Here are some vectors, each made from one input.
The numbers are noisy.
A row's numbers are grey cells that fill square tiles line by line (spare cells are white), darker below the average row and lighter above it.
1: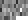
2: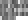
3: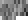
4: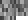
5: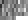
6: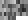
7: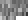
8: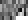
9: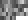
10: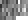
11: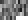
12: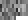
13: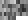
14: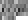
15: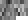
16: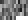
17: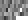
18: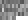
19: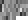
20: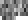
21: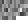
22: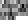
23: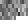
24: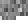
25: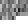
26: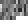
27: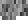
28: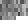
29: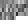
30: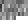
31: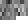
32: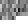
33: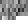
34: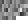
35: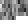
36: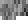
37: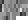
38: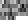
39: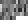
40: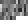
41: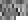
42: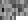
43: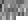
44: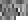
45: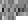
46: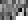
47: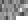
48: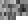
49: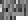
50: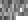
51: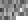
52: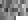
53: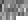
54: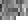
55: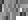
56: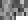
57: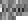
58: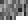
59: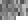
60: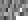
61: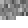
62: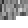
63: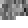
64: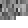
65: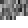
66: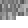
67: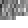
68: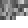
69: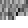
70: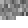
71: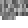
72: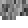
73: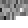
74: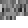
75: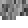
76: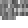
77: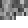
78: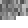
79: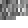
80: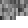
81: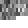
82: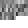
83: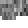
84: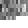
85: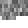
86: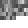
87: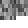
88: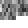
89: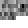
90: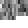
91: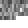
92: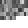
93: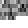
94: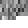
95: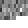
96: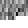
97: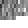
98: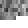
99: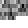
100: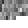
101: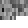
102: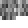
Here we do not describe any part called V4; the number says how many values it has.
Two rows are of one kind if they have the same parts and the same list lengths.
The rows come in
2 kinds.
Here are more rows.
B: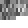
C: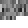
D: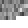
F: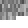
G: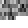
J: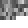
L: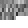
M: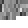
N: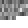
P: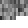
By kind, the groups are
B, D, F, M, N
C, G, J, L, P

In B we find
a point on a 7-point line and a node of a 7-node tree.
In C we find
a point on a 7-point line and a value of V4.
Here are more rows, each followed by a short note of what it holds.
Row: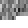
a point on a 7-point line and a value of V4
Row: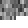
a point on a 7-point line and a value of V4
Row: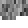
a point on a 7-point line and a node of a 7-node tree
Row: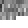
a point on a 7-point line and a node of a 7-node tree
